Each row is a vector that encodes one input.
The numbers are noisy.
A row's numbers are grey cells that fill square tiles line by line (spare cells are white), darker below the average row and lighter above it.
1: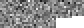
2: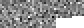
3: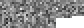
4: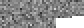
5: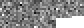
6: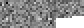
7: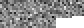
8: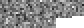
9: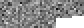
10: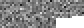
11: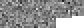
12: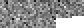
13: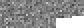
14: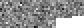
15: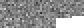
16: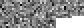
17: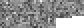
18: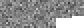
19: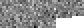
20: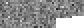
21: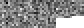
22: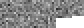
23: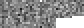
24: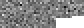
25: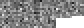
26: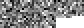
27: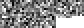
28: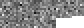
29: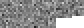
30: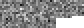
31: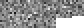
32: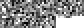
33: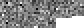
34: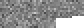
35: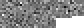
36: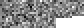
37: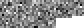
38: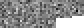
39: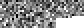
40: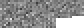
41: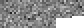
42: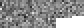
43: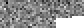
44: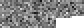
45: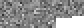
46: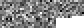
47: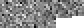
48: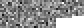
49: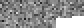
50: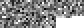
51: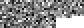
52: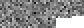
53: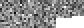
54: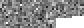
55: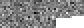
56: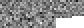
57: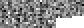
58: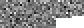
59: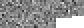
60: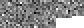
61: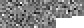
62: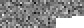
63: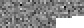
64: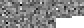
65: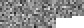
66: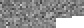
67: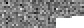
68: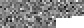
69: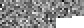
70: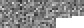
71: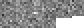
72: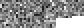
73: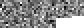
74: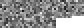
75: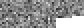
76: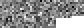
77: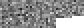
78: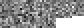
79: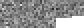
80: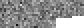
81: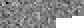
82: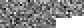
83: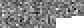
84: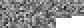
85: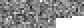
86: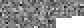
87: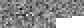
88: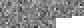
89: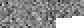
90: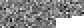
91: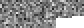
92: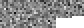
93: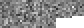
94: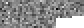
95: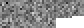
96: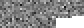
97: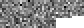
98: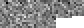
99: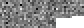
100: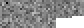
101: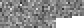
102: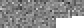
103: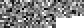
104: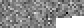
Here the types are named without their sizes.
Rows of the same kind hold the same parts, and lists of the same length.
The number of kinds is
3.
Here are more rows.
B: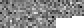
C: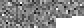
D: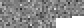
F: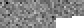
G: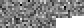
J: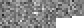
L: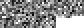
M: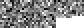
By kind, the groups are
B, D, F, J
C, G
L, M

